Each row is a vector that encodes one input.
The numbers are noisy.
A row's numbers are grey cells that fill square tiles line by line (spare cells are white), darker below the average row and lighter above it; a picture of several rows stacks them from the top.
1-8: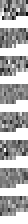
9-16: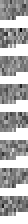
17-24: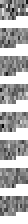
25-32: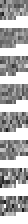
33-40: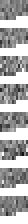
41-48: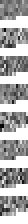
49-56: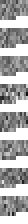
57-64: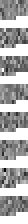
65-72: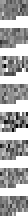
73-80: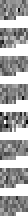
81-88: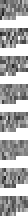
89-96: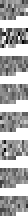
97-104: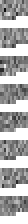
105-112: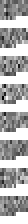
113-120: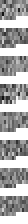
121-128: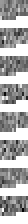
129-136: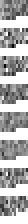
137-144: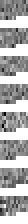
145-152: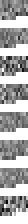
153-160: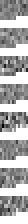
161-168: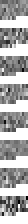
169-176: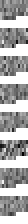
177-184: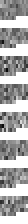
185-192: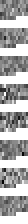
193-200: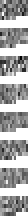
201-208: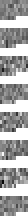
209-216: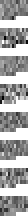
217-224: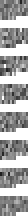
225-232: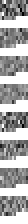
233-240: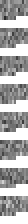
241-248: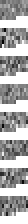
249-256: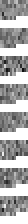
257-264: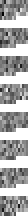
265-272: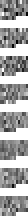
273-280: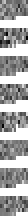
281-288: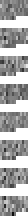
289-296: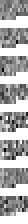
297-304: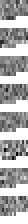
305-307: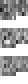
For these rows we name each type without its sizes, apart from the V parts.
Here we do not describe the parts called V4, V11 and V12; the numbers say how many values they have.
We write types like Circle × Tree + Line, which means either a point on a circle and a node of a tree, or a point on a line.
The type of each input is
((Bool × Bool × Bool × Bool + V11) × V12 + Line) × (Circle + V4).
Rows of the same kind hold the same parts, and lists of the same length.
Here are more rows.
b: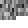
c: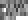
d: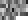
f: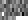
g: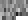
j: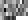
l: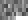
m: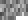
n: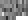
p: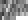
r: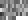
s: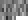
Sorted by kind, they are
b
c, d, r
f, g, n
j, s
l, p
m

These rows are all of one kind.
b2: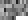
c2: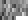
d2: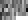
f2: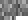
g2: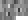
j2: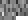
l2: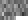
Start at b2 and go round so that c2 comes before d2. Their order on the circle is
b2, f2, c2, l2, g2, d2, j2.
